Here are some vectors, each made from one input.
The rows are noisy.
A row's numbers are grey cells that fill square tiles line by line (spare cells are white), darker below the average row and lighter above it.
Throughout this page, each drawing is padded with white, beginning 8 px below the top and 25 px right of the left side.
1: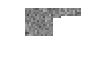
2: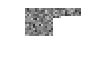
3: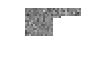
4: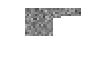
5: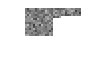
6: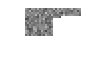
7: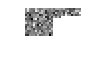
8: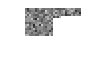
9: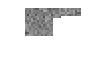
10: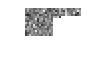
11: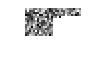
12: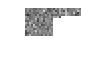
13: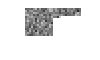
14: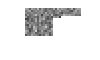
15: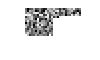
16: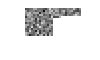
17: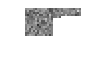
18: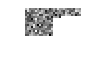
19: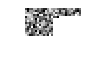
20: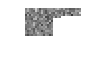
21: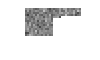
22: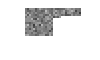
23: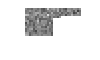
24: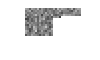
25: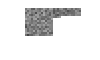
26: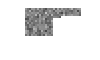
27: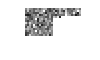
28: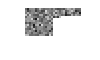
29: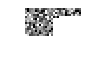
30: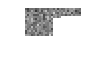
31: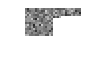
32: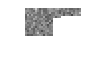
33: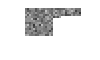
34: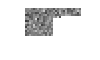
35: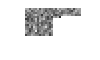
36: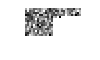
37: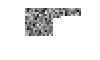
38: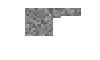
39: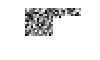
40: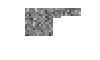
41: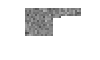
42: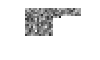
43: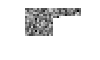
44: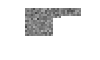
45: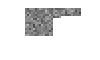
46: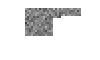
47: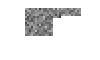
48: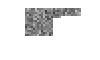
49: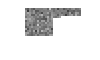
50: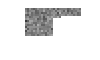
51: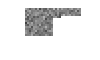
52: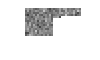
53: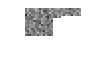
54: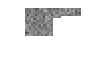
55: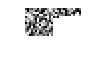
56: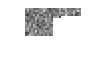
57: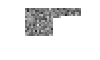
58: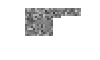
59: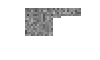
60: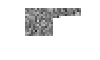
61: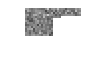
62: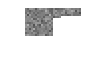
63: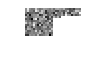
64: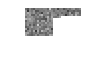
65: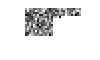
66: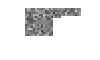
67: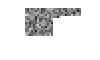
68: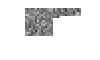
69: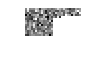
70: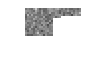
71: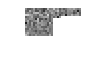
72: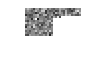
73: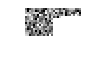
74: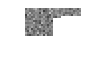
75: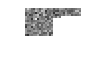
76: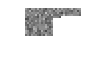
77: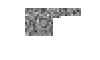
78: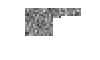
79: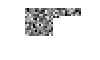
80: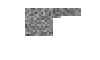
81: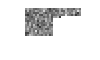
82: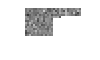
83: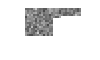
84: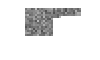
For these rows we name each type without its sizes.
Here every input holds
a node of a tree.
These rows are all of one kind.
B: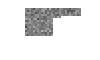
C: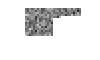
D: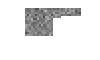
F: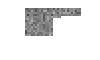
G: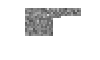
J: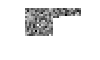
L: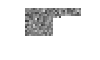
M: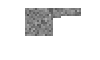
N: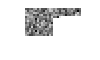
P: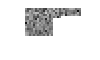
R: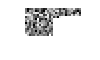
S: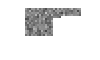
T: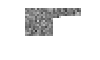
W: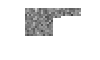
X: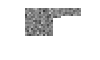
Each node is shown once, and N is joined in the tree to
T and W.
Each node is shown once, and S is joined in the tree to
P.
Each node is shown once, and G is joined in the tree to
C and R.
